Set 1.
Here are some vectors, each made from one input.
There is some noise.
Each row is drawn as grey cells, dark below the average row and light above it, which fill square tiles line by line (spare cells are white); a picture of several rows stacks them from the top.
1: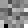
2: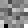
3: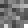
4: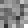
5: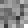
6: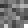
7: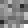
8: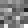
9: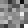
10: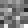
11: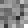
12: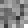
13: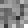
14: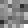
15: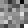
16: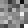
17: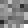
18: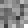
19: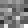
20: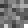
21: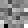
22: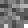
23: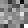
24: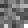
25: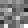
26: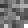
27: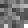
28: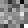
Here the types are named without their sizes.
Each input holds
a point on a line.
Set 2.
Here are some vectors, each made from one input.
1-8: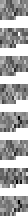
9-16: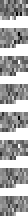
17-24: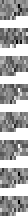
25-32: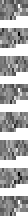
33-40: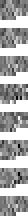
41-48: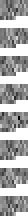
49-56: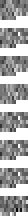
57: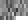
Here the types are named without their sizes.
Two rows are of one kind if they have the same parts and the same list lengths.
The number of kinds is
2.
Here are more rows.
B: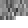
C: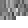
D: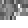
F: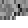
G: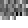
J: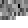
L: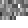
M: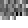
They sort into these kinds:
B, C, D, F, J, L
G, M

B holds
three true/false values.
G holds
a fixed value.
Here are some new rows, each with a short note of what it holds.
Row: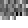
a fixed value
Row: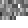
three true/false values
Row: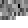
three true/false values
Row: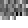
a fixed value
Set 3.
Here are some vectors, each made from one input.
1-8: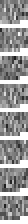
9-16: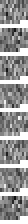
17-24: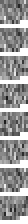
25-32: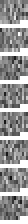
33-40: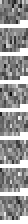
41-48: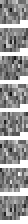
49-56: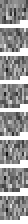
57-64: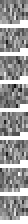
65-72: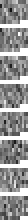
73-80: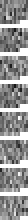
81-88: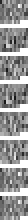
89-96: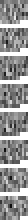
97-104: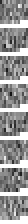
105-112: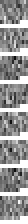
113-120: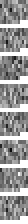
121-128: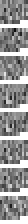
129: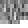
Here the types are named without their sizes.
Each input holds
a point on a circle.
